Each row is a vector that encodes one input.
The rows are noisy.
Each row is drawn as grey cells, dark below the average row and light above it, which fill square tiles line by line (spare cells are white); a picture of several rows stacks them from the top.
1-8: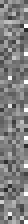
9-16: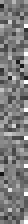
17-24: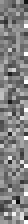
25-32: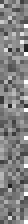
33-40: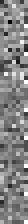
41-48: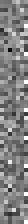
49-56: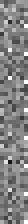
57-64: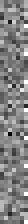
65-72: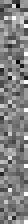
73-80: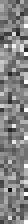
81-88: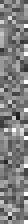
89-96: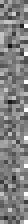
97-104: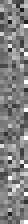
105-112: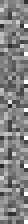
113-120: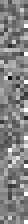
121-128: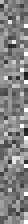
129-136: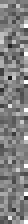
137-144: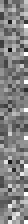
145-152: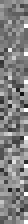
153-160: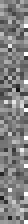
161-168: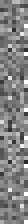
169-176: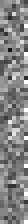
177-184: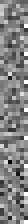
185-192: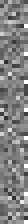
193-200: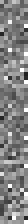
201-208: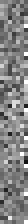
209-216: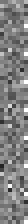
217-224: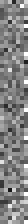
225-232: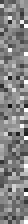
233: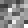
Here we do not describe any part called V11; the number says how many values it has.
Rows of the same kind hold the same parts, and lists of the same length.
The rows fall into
3 kinds.
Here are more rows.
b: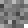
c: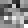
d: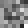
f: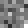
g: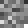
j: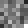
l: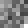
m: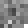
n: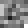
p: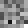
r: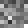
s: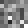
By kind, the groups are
b, f, j, l, m
c, g, p, r, s
d, n

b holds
one of 5 labels, a true/false value and a value of V11.
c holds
a node of a 12-node tree.
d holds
one of 5 labels.
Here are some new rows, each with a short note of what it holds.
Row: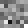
a node of a 12-node tree
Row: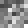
a node of a 12-node tree
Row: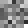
a node of a 12-node tree
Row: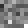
one of 5 labels, a true/false value and a value of V11
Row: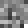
one of 5 labels
